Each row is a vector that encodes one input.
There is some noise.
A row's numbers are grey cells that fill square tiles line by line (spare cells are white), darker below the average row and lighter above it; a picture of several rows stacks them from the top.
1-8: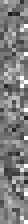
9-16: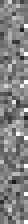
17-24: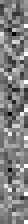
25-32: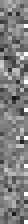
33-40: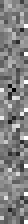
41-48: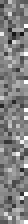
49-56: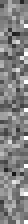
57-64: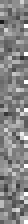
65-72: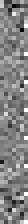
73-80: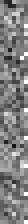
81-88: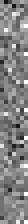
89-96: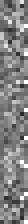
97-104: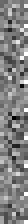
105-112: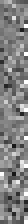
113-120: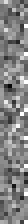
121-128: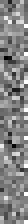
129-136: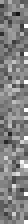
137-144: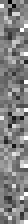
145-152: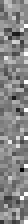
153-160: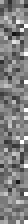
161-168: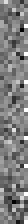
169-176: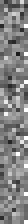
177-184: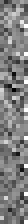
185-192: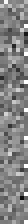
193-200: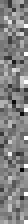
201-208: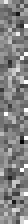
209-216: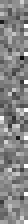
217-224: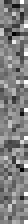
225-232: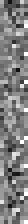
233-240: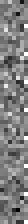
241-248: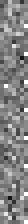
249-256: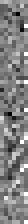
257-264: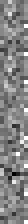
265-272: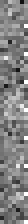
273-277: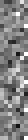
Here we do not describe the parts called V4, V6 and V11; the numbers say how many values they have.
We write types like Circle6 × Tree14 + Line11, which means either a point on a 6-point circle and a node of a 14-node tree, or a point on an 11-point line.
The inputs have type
Label10 × ((Line5 + V4) × V11 + Line8 × V6).
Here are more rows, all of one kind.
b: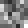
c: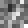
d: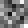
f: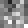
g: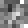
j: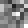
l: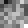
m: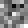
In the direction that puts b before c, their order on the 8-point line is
m, j, b, d, g, l, f, c.
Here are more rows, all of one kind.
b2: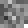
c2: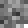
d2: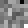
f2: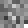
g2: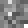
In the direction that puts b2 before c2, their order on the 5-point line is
b2, c2, f2, d2, g2.
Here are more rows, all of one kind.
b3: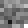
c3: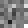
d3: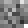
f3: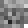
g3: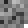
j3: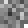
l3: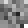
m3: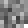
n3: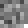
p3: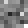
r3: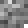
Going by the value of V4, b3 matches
j3, m3, n3 and p3.
